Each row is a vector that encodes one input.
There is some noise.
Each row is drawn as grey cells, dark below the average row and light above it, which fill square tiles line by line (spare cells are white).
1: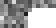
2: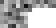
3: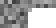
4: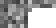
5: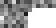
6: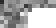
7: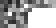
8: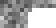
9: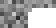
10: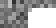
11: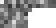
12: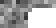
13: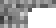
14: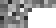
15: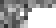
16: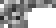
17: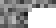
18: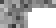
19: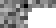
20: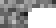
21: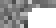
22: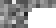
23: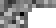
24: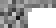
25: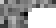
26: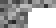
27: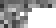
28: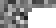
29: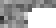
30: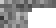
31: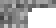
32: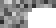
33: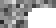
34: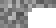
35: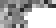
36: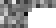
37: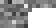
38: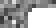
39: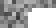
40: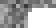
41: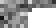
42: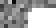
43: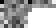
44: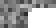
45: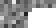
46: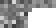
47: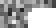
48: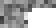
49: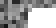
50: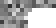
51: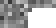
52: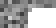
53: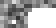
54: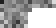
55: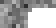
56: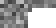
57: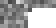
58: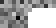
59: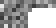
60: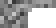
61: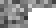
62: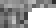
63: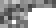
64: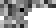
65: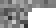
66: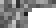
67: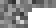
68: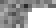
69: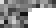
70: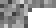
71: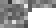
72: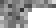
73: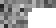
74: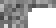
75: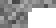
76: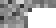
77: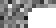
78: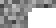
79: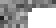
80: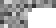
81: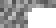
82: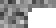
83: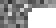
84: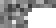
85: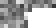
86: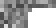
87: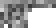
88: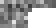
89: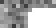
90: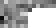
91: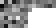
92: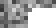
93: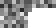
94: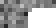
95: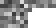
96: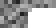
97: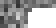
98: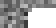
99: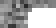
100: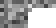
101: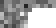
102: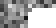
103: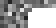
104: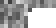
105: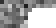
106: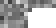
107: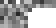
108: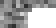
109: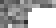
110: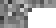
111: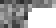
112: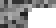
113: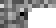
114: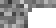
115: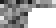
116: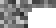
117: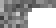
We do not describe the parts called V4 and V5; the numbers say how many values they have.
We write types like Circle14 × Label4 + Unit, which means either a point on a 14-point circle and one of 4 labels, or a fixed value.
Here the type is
(Bool × Line6 + V5) × V4.
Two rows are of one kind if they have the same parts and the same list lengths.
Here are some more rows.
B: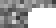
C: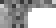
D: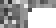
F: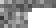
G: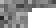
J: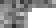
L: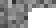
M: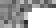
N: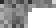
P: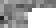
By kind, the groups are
B, C, J, L, N
D, F, G, M, P

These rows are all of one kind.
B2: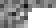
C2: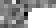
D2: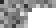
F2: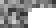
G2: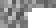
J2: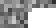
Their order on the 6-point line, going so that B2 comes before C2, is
J2, G2, F2, B2, C2, D2.
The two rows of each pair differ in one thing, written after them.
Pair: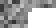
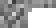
the place on the 6-point line
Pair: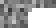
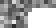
the true/false value
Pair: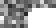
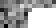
the true/false value
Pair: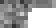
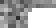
the value of V4
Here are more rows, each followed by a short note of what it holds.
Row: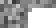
a point on a 6-point line, a true/false value and a value of V4
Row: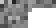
a point on a 6-point line, a true/false value and a value of V4
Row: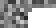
a value of V4 and a value of V5
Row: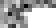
a point on a 6-point line, a true/false value and a value of V4
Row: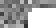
a value of V4 and a value of V5
